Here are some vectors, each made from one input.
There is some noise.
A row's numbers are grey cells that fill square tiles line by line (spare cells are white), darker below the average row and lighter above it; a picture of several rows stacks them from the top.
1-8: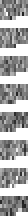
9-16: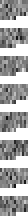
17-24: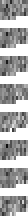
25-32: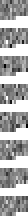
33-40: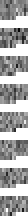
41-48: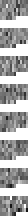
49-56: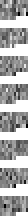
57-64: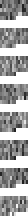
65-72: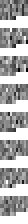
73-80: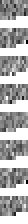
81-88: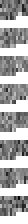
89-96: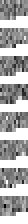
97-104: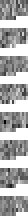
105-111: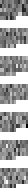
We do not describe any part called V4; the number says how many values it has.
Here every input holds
one of 5 labels, together with either a node of an 8-node tree, or a value of V4.
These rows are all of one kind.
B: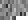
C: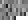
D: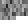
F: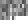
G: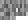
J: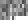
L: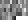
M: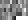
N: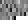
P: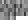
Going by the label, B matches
C, L, M and N.
